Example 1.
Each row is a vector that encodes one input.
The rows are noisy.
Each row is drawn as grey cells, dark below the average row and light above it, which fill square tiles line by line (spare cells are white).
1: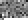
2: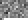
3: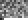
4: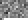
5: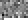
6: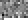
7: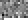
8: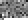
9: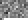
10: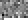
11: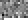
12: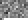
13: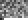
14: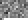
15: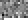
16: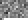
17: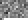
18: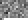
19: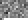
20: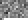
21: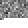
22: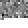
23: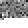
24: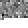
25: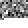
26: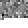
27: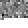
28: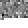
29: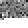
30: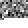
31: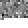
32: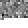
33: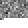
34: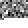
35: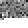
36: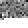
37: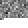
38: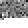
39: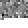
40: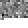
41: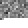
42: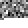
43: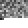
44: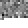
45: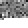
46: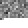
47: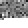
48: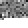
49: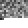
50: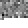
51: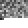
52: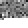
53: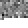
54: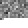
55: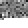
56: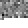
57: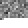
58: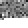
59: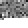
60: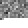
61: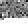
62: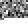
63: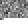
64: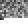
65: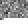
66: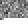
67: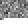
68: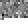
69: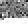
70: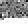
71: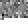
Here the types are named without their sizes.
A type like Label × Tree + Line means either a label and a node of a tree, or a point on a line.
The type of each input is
Line.
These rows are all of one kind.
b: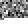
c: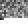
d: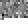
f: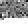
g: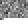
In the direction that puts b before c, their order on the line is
b, f, c, g, d.
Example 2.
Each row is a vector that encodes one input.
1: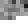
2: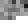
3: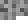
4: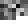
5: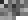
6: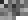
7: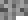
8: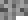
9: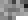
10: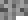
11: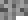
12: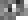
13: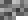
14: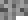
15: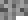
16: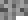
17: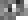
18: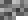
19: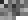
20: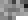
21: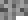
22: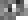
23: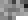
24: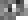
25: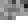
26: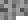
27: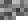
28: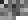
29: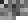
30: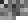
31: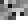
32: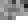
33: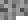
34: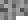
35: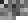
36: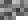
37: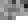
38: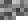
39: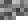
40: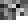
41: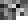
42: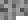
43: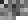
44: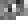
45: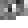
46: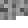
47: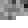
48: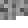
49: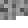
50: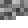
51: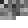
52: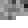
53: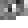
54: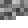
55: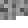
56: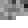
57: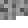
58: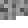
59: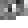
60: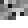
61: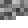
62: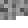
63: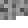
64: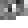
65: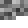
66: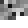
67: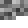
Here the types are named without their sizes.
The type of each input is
Label.
